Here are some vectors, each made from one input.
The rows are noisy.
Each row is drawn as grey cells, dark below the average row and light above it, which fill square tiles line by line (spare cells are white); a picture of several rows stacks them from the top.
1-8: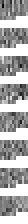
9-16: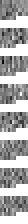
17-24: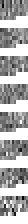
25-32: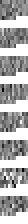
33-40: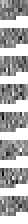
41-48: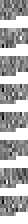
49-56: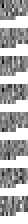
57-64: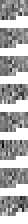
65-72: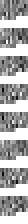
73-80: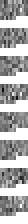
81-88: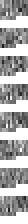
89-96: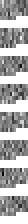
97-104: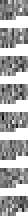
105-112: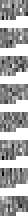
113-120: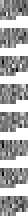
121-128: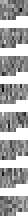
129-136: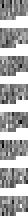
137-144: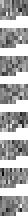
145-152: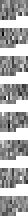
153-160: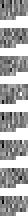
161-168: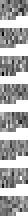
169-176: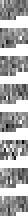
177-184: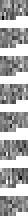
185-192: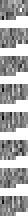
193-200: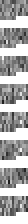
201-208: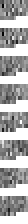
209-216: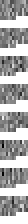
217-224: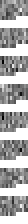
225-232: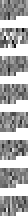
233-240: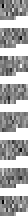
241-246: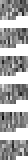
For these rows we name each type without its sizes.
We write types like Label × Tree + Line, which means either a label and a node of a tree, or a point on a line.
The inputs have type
List(Line).
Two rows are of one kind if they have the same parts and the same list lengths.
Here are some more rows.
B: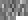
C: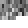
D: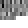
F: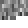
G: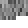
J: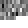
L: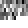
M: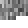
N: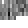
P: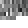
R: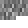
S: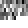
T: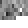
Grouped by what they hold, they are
B, P, R
C, D, J
F, G, M, N, T
L, S

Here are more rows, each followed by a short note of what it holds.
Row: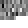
a list of one item
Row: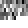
the empty list
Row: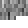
a list of three items
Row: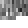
a list of two items
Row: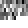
the empty list
